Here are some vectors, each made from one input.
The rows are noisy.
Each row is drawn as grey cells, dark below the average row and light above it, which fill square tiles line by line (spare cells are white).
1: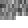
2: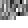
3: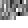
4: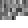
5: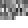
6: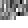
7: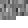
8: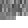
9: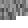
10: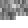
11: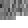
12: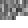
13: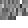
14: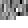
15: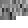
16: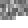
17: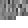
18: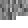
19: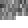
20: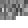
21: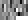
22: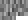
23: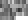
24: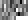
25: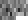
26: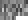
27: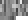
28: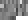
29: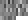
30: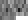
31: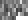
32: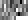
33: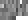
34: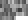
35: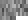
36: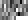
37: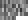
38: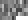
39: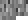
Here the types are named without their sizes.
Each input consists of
a point on a line, together with either a fixed value, or three true/false values.
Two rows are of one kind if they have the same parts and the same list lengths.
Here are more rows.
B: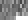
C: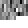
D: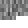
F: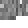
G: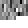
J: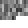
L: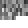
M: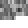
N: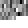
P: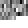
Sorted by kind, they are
B, D, F, J, L, M
C, G, N, P

